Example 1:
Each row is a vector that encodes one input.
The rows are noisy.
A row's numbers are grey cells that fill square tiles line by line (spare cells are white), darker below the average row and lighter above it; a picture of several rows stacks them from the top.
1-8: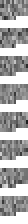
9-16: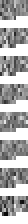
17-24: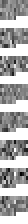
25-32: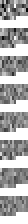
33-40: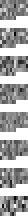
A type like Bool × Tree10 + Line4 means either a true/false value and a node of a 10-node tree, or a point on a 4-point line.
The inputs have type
Bool × Line3 × Line3.
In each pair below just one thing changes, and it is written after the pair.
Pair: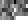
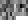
the place on one of the two 3-point lines
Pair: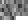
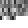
the true/false value
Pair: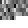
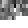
the place on one of the two 3-point lines
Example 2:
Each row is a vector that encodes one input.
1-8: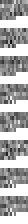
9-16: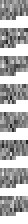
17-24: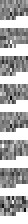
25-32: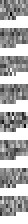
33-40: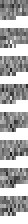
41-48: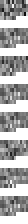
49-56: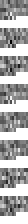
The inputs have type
List2(Line4).
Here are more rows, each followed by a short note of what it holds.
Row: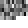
the empty list
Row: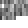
a list of two items
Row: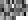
the empty list
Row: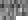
a list of one item
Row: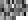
the empty list
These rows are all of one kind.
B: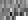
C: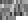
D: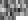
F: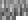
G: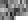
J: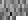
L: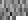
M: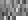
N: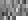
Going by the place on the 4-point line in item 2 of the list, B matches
C and G.
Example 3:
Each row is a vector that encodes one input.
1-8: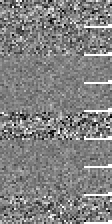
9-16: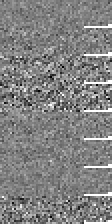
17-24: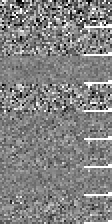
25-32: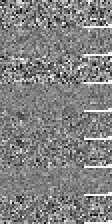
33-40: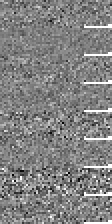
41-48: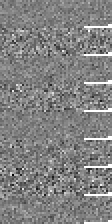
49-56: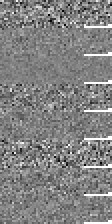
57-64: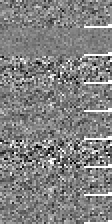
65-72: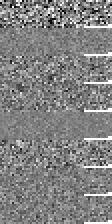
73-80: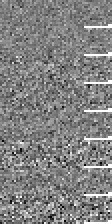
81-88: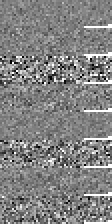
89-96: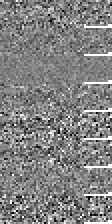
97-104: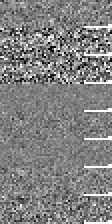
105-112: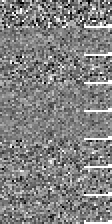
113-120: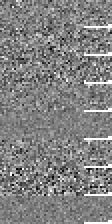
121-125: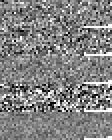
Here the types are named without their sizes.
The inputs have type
(Bool × Bool × Bool + Unit) × Line × Line.
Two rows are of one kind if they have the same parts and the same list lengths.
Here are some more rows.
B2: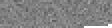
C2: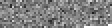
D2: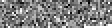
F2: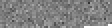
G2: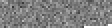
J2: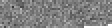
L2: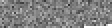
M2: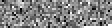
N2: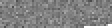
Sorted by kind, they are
B2, C2, G2, J2, L2, M2, N2
D2, F2

